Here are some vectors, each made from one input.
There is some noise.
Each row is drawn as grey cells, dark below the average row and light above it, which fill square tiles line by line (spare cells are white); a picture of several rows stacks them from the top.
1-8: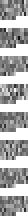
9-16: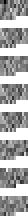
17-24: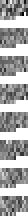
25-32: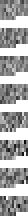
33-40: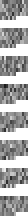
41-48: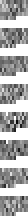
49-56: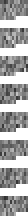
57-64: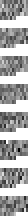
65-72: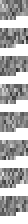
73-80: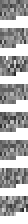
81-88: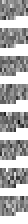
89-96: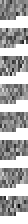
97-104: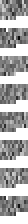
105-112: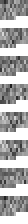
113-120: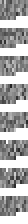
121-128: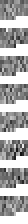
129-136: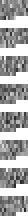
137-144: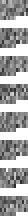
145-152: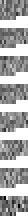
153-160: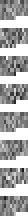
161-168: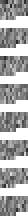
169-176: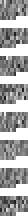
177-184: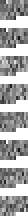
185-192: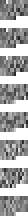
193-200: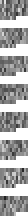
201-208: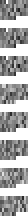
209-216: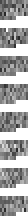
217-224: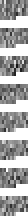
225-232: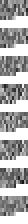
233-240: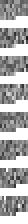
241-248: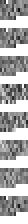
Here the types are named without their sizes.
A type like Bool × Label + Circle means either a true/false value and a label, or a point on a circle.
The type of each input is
Label.
